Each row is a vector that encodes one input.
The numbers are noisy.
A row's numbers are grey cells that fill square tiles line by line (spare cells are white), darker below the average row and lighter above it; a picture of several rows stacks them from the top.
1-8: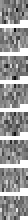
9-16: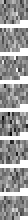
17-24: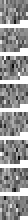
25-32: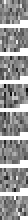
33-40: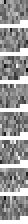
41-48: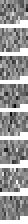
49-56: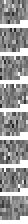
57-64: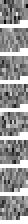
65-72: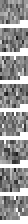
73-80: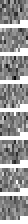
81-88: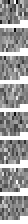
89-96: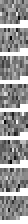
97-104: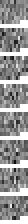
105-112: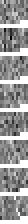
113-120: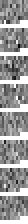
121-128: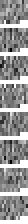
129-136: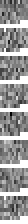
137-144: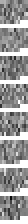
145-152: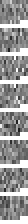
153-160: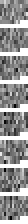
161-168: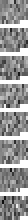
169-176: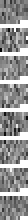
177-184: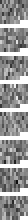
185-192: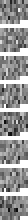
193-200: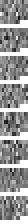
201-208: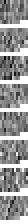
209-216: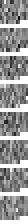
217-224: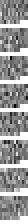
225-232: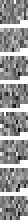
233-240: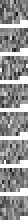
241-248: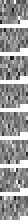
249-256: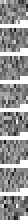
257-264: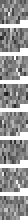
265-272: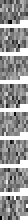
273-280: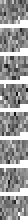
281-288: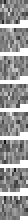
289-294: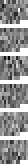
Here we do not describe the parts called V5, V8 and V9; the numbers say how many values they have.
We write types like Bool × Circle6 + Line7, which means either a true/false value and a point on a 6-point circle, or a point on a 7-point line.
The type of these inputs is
((Bool × Circle11 + Unit) × (Line3 × Line6 + V8) + V5) × V9.
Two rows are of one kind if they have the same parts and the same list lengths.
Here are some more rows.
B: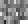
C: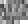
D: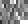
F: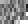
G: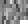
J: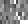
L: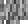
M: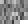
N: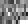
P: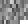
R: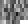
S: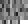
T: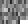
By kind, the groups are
B, J, M
C, F, L, R, S
D, G, P
N
T

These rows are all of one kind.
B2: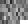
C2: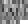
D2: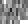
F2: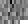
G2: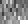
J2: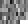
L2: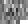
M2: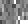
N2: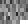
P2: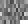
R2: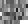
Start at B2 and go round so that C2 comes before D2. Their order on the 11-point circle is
B2, N2, C2, D2, G2, F2, R2, J2, L2, P2, M2.
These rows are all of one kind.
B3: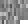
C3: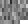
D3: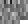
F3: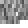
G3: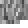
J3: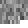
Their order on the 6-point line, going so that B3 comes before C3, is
D3, J3, G3, F3, B3, C3.
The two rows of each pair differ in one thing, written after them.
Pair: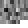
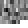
the true/false value
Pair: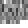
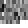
the value of V9
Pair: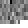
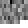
the place on the 3-point line
